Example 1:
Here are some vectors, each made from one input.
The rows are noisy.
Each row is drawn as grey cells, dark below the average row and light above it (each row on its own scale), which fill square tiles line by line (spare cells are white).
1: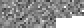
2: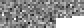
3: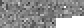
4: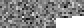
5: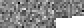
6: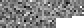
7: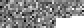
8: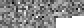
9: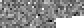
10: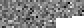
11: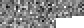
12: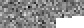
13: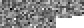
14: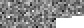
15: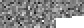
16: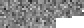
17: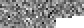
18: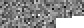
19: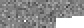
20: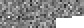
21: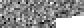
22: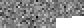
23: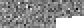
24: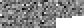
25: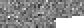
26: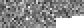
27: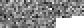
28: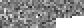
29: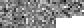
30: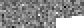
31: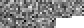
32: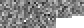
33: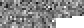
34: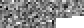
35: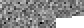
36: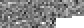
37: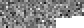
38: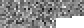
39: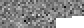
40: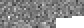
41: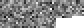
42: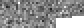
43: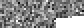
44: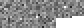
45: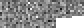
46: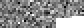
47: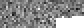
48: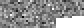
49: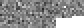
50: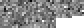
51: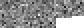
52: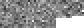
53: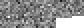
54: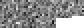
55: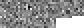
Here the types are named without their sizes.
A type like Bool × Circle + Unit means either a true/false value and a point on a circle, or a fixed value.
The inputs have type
Tree × Tree.
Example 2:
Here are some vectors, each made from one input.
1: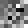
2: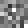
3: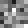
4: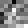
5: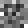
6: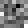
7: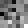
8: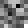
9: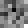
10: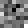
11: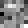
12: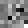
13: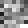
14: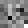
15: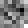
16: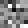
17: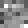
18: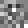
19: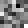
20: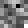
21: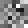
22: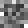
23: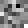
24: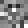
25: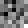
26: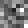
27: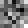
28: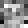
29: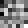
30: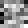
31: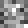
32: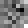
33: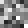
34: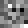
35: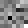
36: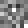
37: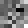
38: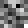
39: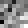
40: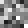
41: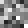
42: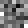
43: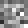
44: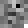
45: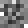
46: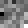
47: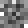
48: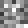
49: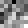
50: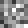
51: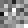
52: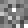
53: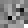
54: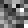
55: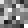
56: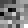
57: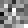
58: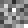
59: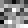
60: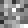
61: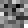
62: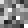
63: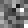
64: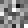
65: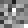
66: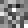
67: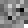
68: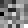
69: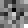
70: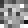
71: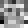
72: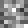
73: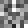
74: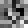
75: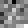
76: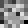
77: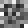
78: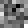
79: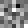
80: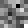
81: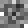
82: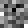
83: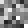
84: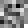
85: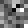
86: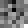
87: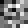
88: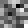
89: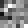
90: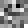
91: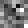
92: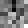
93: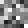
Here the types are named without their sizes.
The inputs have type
List(Line).
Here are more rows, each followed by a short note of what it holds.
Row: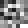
a list of two items
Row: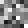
the empty list
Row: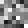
the empty list
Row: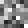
the empty list
